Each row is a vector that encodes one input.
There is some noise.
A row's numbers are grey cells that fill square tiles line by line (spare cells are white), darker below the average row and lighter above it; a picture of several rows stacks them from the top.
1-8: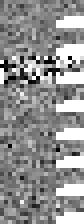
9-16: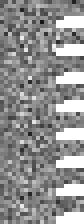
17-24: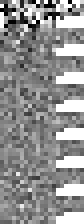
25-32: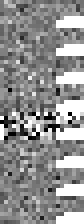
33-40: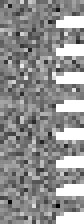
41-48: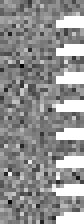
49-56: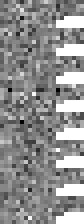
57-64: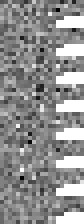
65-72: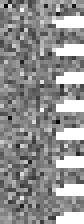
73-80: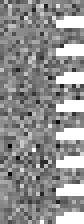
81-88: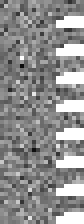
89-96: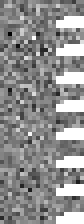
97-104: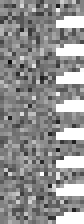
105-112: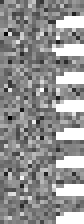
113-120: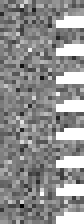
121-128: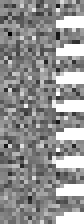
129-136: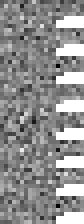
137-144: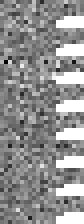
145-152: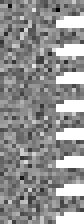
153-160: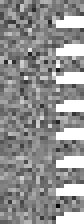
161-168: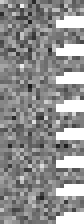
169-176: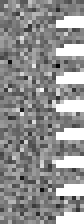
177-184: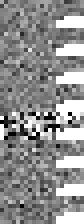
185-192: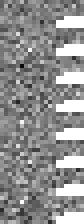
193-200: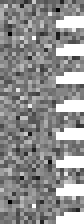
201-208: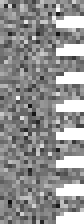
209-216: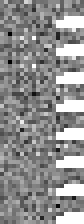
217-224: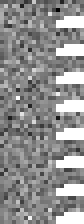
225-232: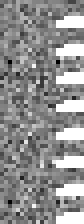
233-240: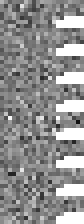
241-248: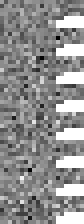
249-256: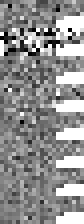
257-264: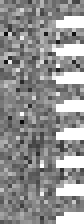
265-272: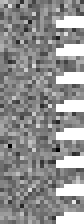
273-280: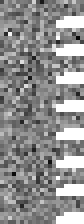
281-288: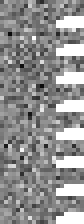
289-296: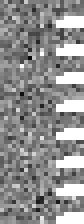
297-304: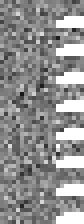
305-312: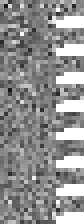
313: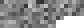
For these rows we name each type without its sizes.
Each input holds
either a fixed value, or a node of each of two trees and a true/false value.
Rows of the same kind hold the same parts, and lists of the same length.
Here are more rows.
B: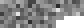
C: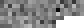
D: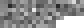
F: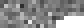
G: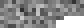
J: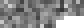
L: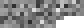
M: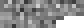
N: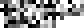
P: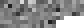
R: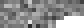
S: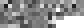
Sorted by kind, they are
B, C, D, F, G, J, L, M, P, R, S
N

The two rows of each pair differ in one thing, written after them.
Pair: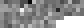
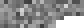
the node of one of the two trees
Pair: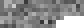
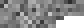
the node of one of the two trees
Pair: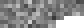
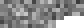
the true/false value
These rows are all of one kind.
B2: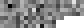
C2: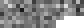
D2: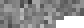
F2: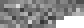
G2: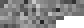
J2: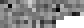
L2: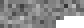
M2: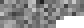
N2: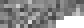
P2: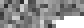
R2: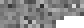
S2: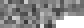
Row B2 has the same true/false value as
D2, P2 and R2.
